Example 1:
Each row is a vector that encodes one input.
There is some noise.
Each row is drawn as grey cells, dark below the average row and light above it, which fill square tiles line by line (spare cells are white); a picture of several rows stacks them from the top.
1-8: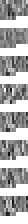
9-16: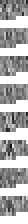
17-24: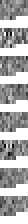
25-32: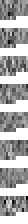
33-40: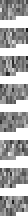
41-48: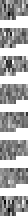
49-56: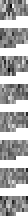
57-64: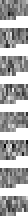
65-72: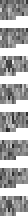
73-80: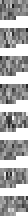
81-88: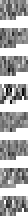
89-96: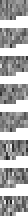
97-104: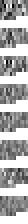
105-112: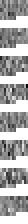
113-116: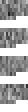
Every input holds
a point on a 19-point line.
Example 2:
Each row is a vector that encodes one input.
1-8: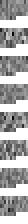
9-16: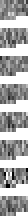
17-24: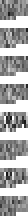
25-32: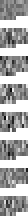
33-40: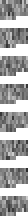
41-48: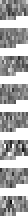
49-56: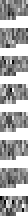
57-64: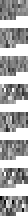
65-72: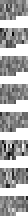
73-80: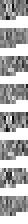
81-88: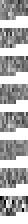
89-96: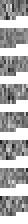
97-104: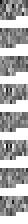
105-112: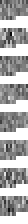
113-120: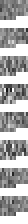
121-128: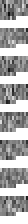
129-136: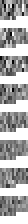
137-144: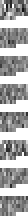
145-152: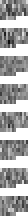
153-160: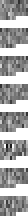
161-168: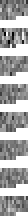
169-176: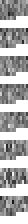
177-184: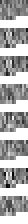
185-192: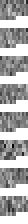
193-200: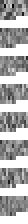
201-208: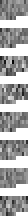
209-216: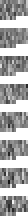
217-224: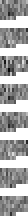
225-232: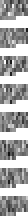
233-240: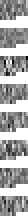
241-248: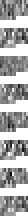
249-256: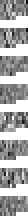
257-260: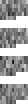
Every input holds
a point on a 19-point line.
